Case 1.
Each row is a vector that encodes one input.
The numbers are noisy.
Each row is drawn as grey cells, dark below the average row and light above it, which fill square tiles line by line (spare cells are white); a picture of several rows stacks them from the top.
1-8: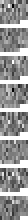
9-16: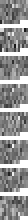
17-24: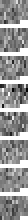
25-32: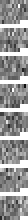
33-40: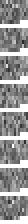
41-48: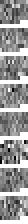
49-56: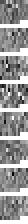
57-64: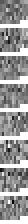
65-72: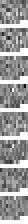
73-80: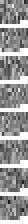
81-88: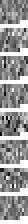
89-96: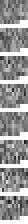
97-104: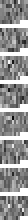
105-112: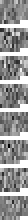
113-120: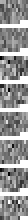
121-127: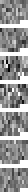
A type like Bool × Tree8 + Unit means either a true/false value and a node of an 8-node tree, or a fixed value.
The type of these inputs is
Circle14 × Tree16.
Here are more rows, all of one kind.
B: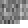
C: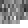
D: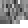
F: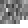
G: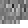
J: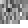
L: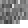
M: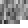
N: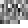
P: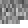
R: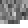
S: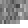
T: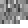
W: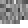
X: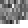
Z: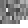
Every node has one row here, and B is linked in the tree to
W and X.
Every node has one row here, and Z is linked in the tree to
C and M.
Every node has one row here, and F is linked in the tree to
J and S.
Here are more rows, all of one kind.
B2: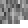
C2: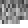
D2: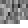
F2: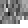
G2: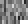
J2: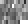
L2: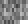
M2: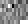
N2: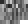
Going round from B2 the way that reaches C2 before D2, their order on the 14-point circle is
B2, M2, C2, G2, J2, D2, L2, N2, F2.
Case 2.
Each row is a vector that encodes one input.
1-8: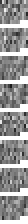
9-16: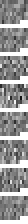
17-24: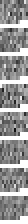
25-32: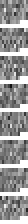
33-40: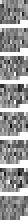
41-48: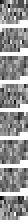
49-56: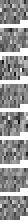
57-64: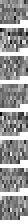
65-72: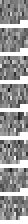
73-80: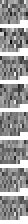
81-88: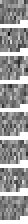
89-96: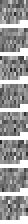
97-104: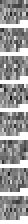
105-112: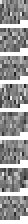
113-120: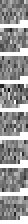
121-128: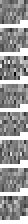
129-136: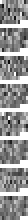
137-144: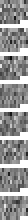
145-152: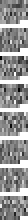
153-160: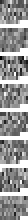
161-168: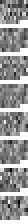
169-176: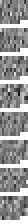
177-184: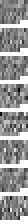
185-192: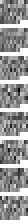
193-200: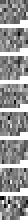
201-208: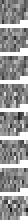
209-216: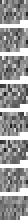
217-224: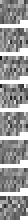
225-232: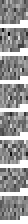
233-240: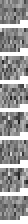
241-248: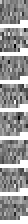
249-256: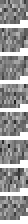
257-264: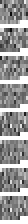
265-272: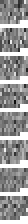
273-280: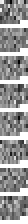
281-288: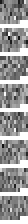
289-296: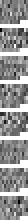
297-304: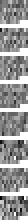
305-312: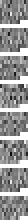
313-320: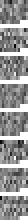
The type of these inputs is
Circle14 + Tree16.
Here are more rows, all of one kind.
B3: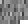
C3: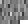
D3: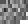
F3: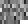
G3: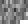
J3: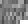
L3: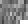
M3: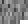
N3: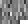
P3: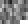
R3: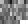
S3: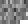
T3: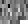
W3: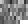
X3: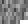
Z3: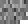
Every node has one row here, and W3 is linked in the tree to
L3 and R3.
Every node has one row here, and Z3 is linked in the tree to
D3 and S3.
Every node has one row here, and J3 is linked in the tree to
L3 and X3.
